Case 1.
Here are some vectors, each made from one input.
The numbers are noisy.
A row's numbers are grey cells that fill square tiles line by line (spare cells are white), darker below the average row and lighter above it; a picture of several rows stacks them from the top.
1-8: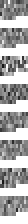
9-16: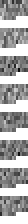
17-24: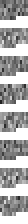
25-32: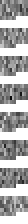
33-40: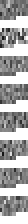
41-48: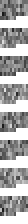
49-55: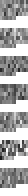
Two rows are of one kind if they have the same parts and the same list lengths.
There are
3 kinds of row.
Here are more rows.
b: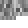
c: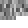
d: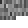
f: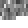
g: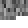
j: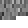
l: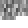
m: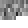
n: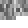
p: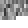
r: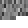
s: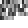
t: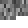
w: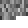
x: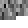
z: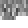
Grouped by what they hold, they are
b, c, f, l, m, n, p, z
d, g, j, r, t, w, x
s

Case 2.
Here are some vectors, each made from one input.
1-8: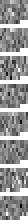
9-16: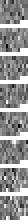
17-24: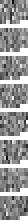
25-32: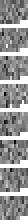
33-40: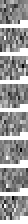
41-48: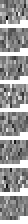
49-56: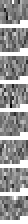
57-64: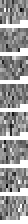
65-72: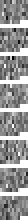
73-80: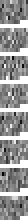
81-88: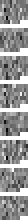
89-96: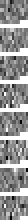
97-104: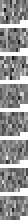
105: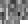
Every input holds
a point on a 10-point line, together with either a fixed value, or four true/false values.
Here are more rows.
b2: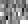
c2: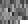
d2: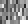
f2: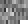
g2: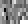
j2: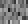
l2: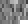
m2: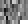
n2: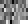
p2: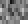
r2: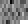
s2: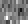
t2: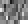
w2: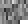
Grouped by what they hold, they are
b2, d2, n2
c2, f2, g2, j2, l2, m2, p2, r2, s2, t2, w2

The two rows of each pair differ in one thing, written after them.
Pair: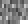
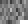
one of the four true/false values
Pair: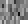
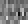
one of the four true/false values
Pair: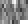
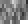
one of the four true/false values
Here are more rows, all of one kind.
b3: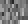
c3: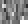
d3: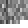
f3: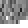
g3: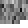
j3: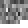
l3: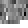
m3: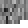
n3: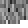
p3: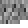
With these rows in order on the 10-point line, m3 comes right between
c3 and p3.
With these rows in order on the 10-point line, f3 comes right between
g3 and l3.
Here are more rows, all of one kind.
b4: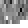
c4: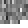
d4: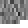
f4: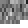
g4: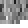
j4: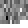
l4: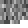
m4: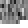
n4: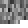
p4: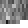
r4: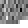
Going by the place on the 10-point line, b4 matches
g4 and r4.
